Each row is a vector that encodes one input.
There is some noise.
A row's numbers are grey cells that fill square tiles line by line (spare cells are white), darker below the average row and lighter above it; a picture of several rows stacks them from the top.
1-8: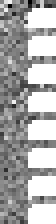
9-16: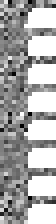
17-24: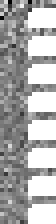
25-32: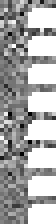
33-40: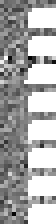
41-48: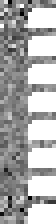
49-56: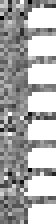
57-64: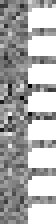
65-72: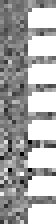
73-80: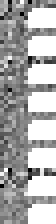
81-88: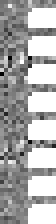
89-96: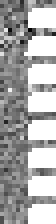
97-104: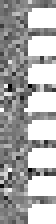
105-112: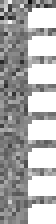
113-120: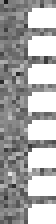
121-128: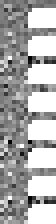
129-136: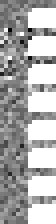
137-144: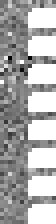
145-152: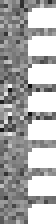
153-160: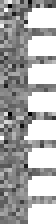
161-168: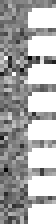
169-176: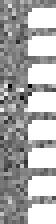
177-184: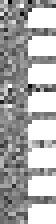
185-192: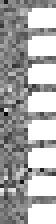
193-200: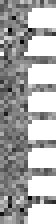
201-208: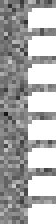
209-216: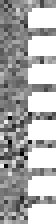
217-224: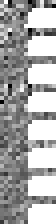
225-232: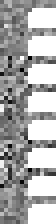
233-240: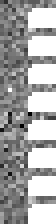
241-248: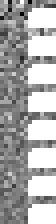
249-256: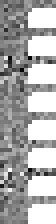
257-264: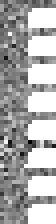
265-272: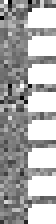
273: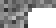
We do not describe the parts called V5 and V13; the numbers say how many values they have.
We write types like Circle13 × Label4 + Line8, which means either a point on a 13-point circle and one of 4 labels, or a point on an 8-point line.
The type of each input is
(Bool × Bool × Bool + V13) × V5 + Line8.
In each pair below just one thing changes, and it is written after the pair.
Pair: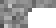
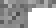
the value of V5
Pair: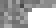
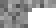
the value of V13
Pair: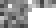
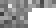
the value of V5
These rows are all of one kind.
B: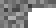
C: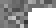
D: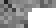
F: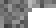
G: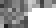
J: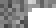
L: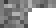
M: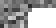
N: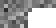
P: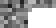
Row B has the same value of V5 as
C, F, G and J.
